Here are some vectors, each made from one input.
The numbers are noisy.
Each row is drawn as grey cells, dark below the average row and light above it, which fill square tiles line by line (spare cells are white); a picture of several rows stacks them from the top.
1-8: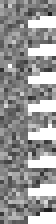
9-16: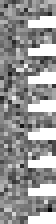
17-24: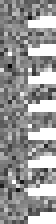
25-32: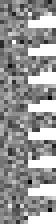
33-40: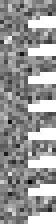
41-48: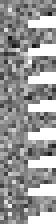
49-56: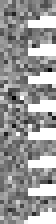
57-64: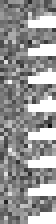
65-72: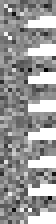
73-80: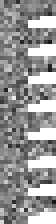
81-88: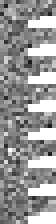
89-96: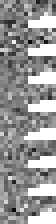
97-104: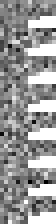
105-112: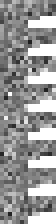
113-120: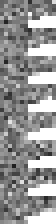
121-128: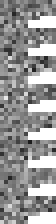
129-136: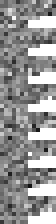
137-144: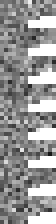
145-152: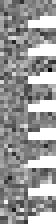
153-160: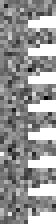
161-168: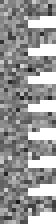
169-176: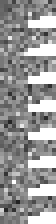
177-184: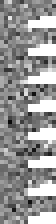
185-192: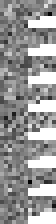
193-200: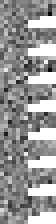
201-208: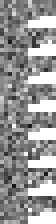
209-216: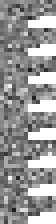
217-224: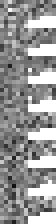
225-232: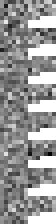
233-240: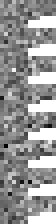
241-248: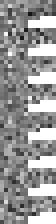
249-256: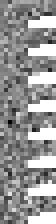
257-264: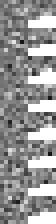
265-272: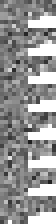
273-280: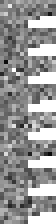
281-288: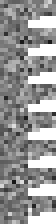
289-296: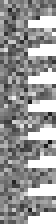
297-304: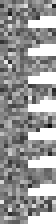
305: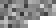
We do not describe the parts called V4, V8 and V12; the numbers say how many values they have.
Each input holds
a true/false value, a value of V4, a value of V8 and a value of V12, together with either one of 11 labels, or a point on a 7-point line.
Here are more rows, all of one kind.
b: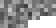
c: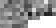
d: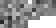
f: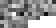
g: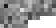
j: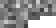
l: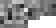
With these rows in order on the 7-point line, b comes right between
d and l.
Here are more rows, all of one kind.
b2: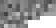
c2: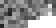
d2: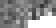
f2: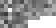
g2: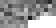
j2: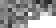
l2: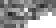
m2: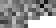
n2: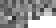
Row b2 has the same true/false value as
f2 and m2.
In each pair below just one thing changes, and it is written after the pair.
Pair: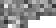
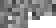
the label
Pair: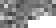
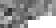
the value of V4
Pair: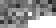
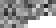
the label
